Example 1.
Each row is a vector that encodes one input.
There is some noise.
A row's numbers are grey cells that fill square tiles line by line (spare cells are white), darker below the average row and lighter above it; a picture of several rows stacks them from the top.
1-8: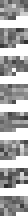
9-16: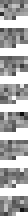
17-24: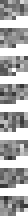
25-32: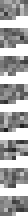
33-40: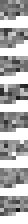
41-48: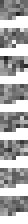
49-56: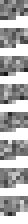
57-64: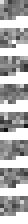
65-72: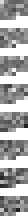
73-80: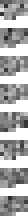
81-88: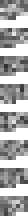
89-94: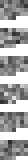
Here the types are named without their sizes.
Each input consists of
a label, together with either a fixed value, or three true/false values.
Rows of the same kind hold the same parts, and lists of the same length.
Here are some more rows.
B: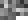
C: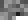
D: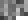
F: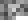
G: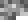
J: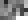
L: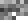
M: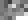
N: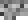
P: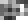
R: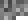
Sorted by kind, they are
B, C, D, J, L, R
F, G, M, N, P

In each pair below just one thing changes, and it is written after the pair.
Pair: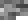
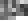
the label
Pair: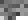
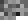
the label
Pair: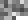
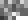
one of the three true/false values
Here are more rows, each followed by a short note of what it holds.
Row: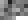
a label and three true/false values
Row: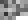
a label
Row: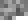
a label
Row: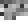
a label
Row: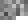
a label
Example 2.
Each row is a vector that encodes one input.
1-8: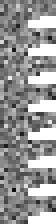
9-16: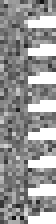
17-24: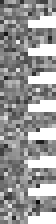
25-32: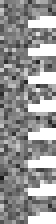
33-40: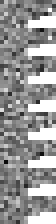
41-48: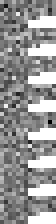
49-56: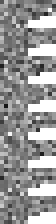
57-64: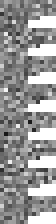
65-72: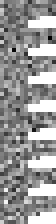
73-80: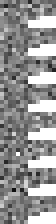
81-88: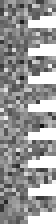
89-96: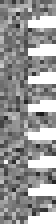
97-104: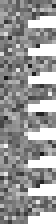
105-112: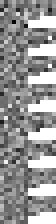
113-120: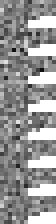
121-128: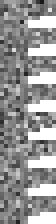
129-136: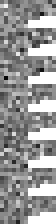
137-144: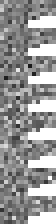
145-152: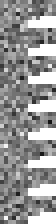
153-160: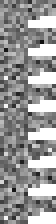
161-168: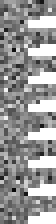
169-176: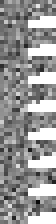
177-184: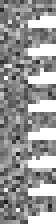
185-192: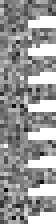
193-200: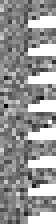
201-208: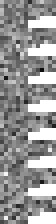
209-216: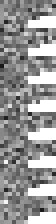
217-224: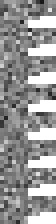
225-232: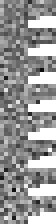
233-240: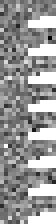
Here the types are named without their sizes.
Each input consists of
a point on a line, together with either a fixed value, or three true/false values.
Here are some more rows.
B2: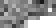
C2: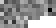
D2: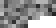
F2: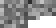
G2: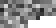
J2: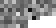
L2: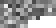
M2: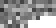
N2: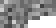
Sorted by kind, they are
B2, C2, G2, J2, L2, M2
D2, F2, N2

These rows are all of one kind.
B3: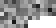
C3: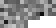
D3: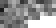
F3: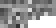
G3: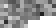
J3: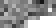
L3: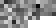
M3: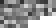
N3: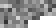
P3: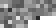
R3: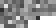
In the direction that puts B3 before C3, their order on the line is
L3, B3, C3, G3, N3, P3, R3, M3, D3, F3, J3.
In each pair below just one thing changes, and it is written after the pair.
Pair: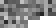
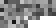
the place on the line
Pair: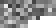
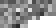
the place on the line
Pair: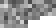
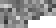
one of the three true/false values
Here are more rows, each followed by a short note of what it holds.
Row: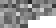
a point on a line and three true/false values
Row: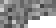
a point on a line
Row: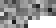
a point on a line and three true/false values
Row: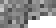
a point on a line
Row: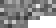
a point on a line
